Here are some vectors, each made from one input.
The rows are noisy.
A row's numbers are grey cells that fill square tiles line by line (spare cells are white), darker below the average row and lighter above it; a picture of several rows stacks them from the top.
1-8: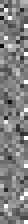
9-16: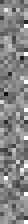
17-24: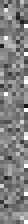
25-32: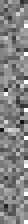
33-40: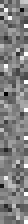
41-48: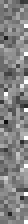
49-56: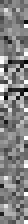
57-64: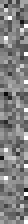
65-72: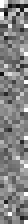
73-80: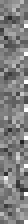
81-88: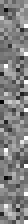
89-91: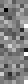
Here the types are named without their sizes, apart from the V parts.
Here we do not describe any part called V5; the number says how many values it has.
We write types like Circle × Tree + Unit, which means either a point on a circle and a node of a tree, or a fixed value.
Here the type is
List(Bool × V5).
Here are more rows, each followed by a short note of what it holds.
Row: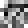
the empty list
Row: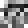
the empty list
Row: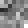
a list of two items
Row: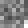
a list of two items
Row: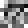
the empty list
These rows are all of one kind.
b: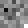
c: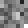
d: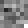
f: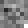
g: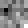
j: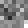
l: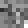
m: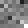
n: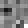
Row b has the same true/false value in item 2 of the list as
j and m.
